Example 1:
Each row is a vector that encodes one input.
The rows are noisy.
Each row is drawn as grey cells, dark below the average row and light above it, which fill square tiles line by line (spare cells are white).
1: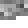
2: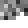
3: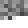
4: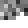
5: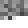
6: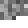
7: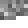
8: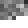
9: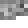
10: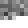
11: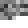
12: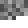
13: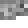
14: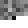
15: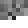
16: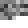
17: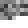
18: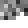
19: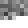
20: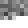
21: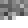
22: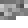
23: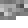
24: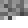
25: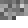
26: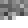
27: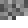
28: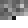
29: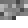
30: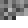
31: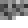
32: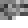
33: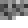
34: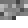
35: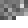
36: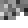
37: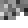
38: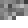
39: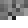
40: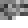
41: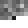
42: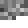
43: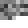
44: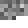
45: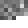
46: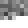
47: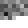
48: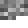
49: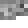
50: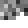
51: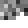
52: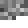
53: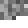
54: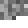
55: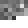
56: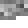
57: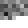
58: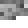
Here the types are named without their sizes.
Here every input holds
a list of points on a line.
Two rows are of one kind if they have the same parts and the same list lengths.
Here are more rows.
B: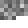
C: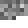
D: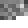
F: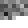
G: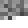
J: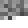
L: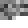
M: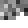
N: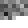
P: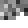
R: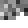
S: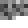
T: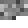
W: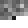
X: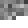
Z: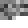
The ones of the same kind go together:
B, C, D, T, W, X
F, G, J, L, N, S, Z
M, P, R

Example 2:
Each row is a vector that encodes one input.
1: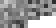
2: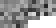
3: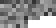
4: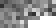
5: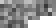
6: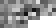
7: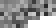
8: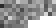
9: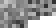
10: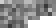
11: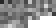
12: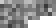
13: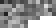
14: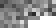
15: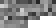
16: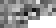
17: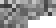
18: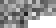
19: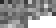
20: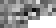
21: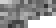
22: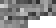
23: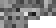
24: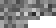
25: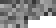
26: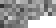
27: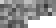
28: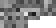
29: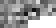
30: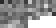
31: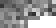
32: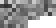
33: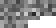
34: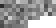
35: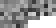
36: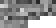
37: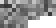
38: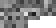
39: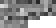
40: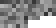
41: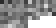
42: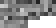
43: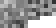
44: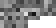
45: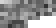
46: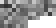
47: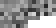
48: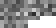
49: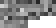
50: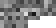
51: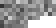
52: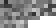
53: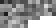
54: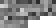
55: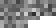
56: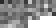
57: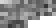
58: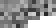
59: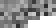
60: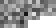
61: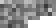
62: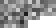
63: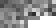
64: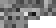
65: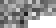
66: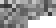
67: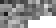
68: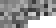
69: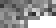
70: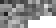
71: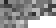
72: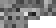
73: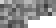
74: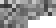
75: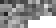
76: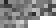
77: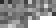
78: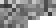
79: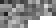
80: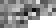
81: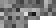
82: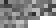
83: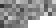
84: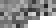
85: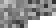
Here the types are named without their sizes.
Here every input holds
a point on a line and a true/false value.
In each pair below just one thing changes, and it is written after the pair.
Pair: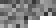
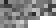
the place on the line
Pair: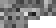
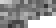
the true/false value
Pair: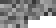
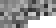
the true/false value
